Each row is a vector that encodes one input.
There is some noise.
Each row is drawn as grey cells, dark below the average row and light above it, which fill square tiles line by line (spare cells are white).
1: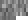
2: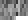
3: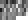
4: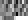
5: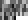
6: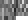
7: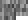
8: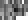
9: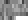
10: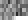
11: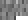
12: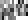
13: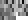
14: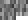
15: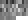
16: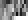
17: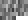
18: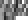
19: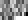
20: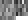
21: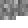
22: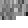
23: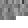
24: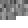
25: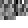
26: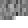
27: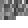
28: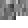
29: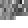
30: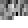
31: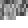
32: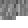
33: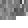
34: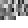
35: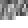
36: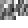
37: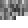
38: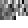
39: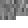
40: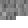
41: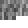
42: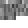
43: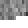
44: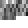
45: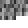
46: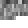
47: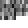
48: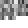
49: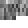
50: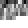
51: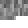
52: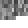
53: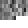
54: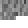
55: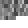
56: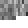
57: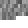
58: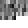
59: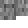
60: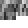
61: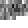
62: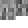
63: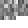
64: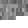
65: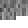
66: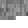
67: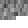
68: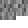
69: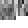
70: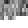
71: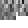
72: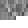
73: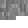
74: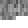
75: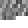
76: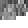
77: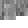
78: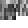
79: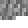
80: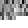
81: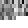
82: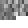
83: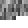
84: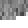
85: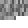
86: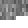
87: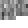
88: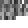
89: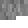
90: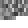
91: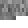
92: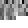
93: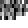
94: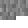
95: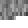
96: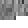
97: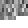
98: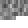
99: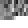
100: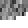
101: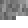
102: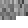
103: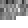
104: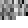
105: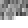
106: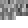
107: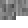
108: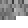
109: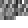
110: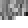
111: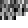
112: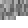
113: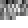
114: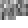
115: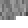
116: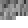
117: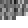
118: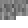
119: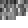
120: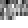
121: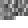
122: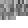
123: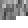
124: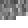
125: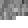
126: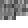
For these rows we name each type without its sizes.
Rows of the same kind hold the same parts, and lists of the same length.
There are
2 kinds of row.
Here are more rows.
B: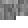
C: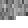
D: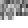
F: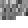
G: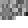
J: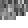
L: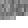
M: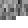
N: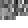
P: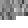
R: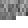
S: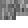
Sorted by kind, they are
B, C, F, G, N, P, R, S
D, J, L, M

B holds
a point on a line and a true/false value.
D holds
a label.
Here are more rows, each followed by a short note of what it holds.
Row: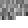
a point on a line and a true/false value
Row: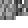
a label
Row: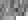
a label
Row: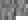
a point on a line and a true/false value
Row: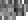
a label
